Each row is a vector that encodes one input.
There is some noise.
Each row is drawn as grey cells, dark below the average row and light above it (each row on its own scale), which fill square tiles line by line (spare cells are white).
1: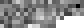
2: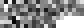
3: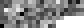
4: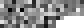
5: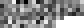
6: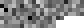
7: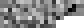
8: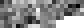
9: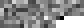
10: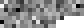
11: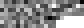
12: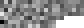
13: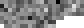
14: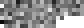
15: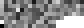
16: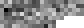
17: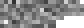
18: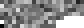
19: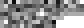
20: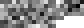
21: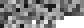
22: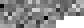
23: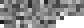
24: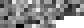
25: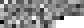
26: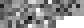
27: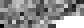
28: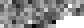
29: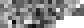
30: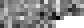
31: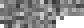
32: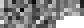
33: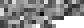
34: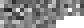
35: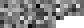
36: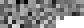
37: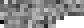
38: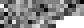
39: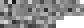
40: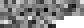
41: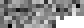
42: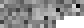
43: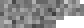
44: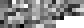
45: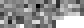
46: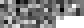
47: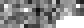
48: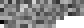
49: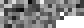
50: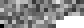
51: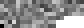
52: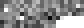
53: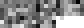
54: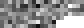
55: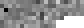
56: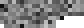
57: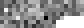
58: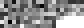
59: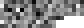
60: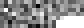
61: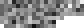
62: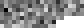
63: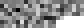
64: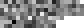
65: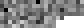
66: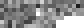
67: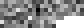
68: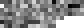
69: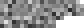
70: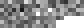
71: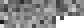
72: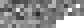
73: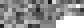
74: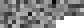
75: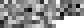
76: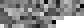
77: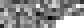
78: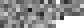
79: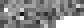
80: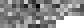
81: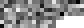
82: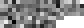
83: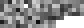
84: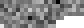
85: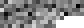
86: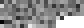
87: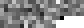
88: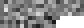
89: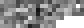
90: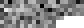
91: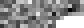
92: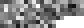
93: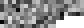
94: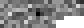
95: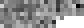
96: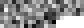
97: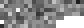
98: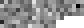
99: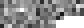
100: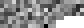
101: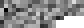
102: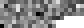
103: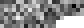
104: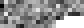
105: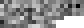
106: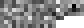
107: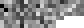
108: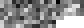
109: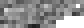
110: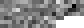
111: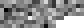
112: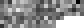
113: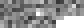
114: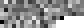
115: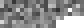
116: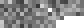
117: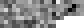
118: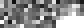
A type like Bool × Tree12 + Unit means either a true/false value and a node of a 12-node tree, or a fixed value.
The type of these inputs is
(Line6 + Tree8) × Tree8.
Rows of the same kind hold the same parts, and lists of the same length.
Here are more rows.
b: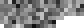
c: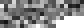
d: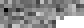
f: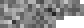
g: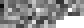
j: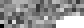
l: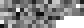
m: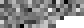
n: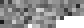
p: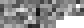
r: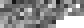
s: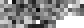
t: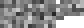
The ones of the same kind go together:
b, f, j, l, p, r, s, t
c, d, g, m, n

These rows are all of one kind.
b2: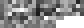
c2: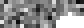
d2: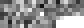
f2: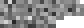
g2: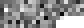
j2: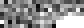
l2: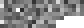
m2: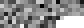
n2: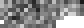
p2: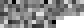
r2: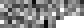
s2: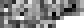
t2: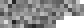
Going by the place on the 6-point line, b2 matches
c2, d2, g2 and j2.
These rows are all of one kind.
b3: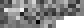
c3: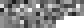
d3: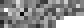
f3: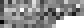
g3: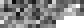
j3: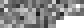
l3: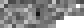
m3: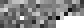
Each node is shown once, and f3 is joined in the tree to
b3, d3 and l3.
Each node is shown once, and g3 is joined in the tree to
l3 and m3.
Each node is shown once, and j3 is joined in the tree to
c3.
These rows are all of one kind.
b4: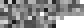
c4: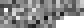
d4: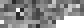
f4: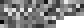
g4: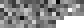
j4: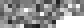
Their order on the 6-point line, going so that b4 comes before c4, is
b4, c4, f4, j4, g4, d4.
